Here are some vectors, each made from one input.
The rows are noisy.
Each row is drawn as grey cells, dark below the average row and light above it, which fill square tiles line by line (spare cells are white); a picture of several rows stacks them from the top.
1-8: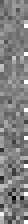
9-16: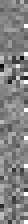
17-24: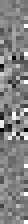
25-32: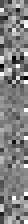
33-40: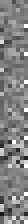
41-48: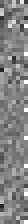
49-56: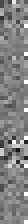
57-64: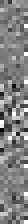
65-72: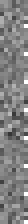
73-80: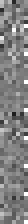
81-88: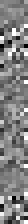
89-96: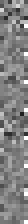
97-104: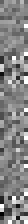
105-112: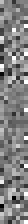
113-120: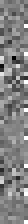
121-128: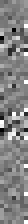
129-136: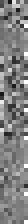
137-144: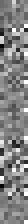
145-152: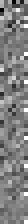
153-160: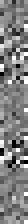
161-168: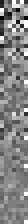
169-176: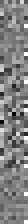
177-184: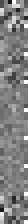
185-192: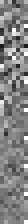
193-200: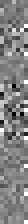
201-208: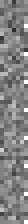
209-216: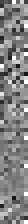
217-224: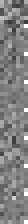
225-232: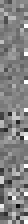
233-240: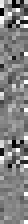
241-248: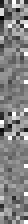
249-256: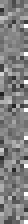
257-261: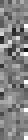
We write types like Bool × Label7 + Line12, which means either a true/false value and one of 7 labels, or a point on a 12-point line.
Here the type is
(Bool × Bool × Bool × Bool × Bool + Unit) × Label12 × Label12.
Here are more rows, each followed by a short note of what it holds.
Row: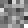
two labels (each one of 12)
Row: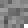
two labels (each one of 12)
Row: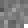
two labels (each one of 12) and five true/false values
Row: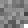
two labels (each one of 12) and five true/false values
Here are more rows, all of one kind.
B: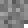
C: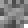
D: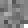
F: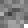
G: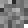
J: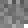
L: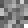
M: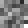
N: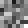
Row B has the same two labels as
D, L and N.
